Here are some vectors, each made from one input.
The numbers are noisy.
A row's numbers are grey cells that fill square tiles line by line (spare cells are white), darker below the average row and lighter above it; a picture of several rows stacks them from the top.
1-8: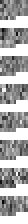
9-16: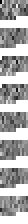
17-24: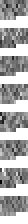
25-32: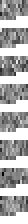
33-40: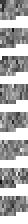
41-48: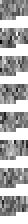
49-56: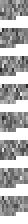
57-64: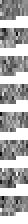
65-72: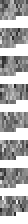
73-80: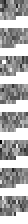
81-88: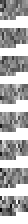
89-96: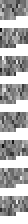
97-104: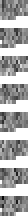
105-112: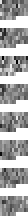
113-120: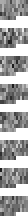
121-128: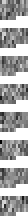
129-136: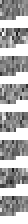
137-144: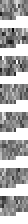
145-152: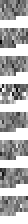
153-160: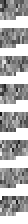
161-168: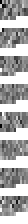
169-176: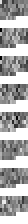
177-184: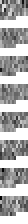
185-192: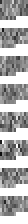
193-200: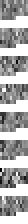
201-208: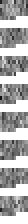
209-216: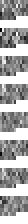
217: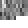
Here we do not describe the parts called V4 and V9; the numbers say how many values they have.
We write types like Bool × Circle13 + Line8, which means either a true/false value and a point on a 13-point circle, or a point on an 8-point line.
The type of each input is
(Bool × V9 + Line6) × V4.
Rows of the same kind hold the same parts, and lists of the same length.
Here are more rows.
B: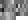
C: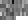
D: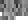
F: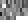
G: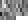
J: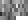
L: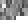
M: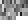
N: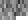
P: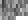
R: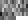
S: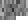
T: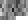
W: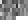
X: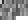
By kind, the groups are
B, C, D, N, P, S, T, W, X
F, G, J, L, M, R

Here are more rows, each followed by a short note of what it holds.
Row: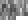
a true/false value, a value of V4 and a value of V9
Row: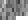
a true/false value, a value of V4 and a value of V9
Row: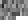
a true/false value, a value of V4 and a value of V9
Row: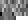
a point on a 6-point line and a value of V4
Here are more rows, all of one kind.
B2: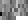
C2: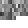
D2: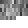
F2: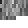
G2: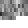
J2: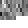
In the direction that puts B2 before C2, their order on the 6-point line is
G2, J2, B2, F2, C2, D2.
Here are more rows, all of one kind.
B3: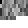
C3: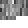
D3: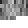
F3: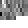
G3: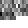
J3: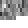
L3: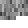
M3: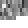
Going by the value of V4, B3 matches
C3 and D3.
